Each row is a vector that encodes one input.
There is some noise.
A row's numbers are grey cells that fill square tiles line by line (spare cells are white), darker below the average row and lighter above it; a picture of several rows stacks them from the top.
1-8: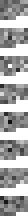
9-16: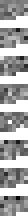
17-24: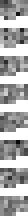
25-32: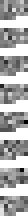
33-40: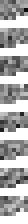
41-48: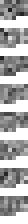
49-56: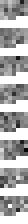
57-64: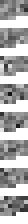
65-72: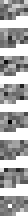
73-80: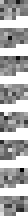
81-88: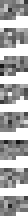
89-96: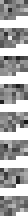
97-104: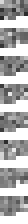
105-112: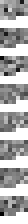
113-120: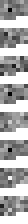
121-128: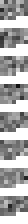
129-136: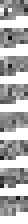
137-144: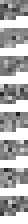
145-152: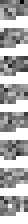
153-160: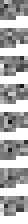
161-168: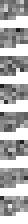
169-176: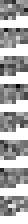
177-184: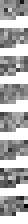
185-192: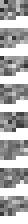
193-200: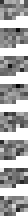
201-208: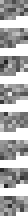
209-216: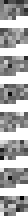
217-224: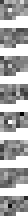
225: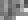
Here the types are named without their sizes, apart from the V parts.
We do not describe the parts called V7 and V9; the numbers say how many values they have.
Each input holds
two labels, a value of V7 and a value of V9.
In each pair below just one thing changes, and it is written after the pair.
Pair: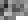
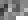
the value of V7
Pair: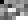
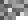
the value of V7
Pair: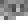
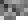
the value of V9
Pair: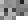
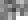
the value of V9
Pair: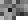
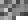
the value of V7
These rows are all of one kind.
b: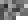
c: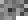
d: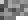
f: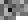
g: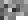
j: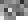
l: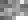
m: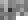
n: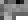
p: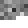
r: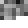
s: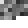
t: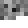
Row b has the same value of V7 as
c and s.
